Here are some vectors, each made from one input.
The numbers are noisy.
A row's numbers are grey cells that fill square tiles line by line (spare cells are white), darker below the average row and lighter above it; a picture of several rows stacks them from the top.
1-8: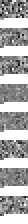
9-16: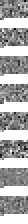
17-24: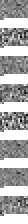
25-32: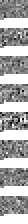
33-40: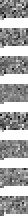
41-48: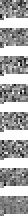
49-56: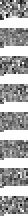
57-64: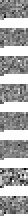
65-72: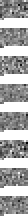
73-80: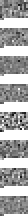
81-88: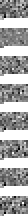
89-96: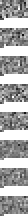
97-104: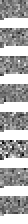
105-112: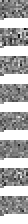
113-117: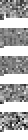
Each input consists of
a true/false value, together with either a point on a 6-point line, or a node of an 8-node tree.
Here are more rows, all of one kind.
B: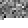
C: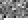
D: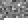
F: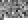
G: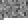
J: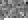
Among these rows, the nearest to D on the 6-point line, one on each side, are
B and C.
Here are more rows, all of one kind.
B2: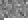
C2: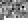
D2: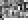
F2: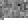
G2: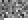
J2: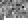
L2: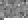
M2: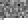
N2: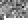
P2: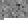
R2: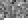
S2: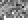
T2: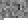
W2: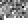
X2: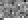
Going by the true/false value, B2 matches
G2, L2, R2 and X2.
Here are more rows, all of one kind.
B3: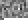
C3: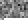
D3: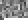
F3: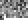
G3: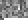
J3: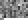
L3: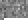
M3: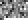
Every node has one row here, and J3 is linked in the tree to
F3.
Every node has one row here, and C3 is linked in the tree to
B3, D3 and L3.
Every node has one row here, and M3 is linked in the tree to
G3 and L3.
